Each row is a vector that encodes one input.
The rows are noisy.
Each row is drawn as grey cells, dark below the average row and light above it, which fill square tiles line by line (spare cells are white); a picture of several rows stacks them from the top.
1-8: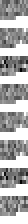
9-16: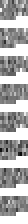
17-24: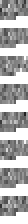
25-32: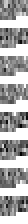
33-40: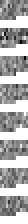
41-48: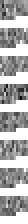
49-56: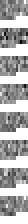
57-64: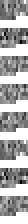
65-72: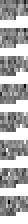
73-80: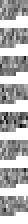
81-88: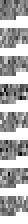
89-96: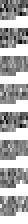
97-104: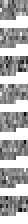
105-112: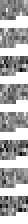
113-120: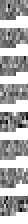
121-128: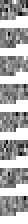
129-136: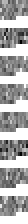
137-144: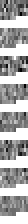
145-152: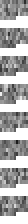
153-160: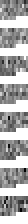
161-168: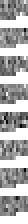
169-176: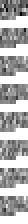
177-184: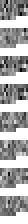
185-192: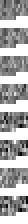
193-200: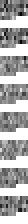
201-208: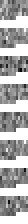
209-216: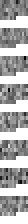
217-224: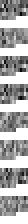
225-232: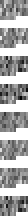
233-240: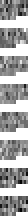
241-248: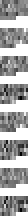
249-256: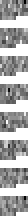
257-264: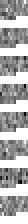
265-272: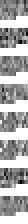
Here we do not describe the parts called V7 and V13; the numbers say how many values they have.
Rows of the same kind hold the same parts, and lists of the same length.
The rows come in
3 kinds.
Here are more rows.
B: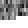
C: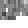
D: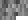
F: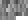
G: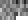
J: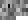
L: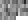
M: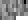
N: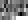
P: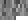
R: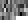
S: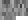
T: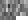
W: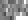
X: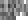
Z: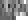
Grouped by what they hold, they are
B, N, R
C, J, T, W, X, Z
D, F, G, L, M, P, S

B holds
a value of V7.
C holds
a point on an 11-point line and a true/false value.
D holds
a true/false value and a value of V13.
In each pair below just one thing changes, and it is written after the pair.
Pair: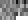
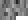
the true/false value
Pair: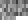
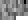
the value of V13
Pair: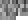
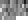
the value of V13
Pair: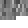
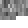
the value of V13
